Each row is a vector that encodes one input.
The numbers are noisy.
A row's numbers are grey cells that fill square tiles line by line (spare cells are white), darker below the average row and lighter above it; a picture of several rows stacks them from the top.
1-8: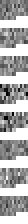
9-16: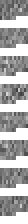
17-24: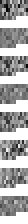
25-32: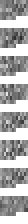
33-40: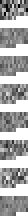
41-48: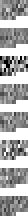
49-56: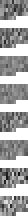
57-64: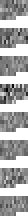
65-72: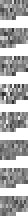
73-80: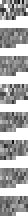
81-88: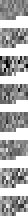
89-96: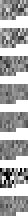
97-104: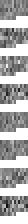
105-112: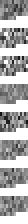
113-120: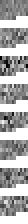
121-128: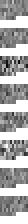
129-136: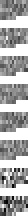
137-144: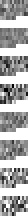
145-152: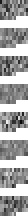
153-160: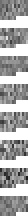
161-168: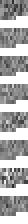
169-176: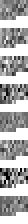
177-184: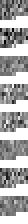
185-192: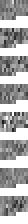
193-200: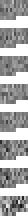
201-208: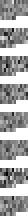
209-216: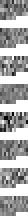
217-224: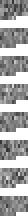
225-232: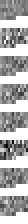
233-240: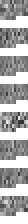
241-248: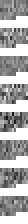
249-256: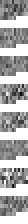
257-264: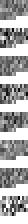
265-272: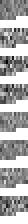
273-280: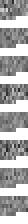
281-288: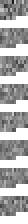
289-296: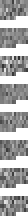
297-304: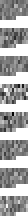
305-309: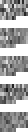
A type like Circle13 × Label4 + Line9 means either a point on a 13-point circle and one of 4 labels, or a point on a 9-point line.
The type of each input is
Line4 + Line9.
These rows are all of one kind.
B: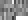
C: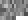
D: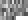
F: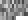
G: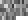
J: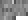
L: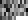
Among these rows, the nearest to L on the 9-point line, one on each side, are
D and J.
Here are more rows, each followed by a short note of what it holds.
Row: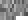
a point on a 9-point line
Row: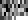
a point on a 9-point line
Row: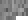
a point on a 9-point line
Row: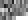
a point on a 4-point line
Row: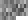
a point on a 4-point line
